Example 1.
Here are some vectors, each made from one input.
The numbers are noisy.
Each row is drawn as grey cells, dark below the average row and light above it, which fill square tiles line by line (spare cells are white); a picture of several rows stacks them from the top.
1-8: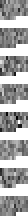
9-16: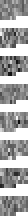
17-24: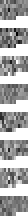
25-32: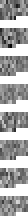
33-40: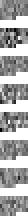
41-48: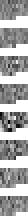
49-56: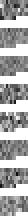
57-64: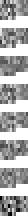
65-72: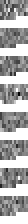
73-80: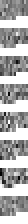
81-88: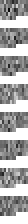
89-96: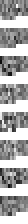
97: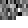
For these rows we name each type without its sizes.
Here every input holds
a node of a tree.
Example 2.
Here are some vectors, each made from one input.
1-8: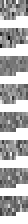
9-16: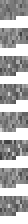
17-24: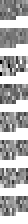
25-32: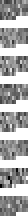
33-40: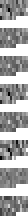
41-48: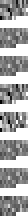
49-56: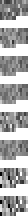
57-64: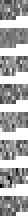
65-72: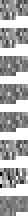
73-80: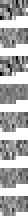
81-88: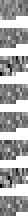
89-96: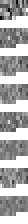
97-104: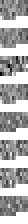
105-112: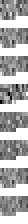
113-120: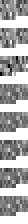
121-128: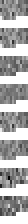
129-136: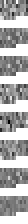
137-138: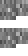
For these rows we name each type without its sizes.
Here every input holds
a node of a tree.
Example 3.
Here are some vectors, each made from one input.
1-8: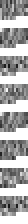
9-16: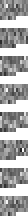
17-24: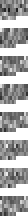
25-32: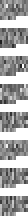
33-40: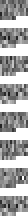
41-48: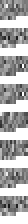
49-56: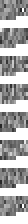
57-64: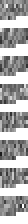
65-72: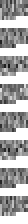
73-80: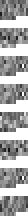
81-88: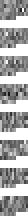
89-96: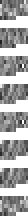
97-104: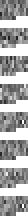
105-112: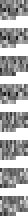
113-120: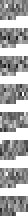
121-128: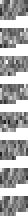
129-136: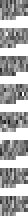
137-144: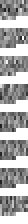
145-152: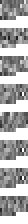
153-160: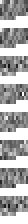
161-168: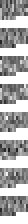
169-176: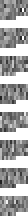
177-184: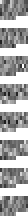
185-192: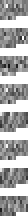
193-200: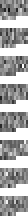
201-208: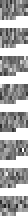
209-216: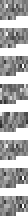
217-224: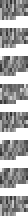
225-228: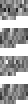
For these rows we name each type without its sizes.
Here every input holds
a label.
